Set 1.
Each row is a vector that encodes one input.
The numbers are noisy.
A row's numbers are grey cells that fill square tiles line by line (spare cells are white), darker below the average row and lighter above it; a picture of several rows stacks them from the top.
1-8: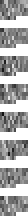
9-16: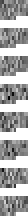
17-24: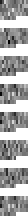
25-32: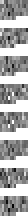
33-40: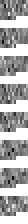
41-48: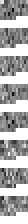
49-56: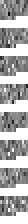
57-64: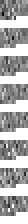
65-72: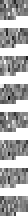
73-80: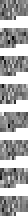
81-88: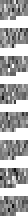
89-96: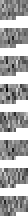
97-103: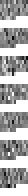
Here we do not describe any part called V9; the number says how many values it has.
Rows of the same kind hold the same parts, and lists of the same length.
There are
3 kinds of row.
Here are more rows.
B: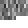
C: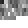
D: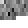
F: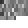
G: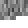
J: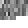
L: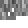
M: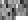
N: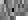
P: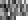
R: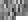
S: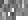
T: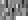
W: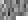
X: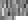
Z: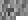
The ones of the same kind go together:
B, C, F
D, G, J, M, N, R, T, W, X, Z
L, P, S

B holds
a node of a 10-node tree.
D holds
a node of a 7-node tree and a value of V9.
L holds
a fixed value.
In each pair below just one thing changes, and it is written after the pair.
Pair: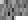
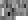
the value of V9
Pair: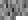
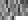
the node of the tree
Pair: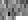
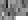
the value of V9
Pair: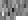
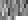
the node of the tree
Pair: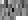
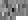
the value of V9
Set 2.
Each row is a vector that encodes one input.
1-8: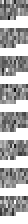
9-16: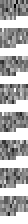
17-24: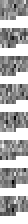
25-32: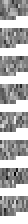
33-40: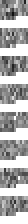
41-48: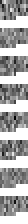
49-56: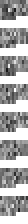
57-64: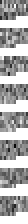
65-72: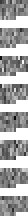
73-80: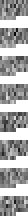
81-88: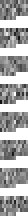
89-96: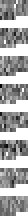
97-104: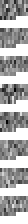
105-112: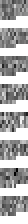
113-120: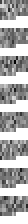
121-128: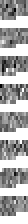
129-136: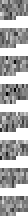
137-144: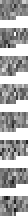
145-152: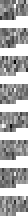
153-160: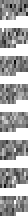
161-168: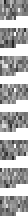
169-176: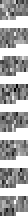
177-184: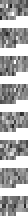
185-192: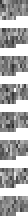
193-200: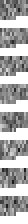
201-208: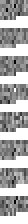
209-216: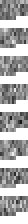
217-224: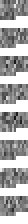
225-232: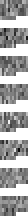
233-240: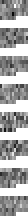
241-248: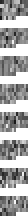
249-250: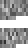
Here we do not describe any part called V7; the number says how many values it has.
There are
2 kinds of row.
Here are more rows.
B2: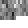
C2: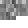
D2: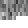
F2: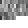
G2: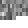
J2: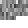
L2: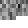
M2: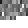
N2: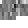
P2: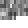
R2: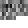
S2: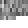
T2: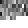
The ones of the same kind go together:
B2, C2, D2, F2, G2, J2, L2, N2, P2, R2, S2
M2, T2

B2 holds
a node of a 14-node tree, three true/false values and a value of V7.
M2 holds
a fixed value.
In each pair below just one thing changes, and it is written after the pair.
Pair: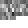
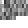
one of the three true/false values
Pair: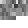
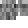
one of the three true/false values
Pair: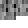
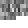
the value of V7
